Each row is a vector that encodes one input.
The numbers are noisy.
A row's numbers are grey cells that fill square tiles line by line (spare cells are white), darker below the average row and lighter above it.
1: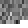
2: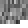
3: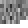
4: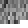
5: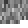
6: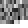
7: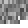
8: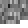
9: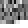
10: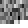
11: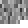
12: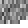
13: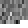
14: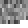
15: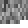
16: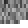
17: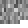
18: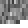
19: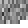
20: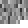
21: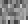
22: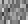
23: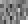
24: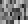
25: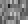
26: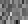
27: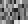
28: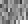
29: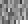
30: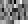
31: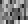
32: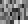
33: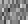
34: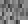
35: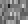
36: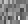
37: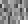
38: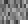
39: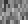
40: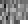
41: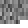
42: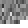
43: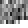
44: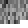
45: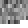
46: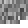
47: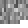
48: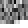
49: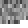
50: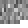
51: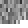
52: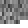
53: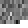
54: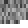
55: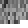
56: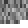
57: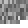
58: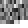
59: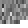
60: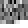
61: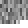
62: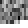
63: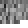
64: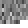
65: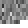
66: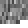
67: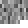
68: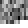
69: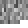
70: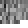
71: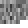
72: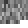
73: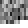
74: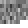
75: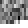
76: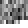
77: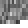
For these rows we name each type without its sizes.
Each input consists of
either a point on a line, or four true/false values.
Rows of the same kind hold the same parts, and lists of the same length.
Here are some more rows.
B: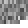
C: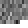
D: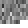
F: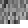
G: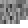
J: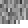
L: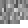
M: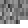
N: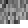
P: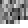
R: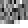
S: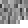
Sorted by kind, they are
B, C, D, F, G, J, L, M, N, S
P, R

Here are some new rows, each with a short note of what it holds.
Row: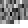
a point on a line
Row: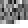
a point on a line
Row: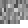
four true/false values
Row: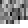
a point on a line
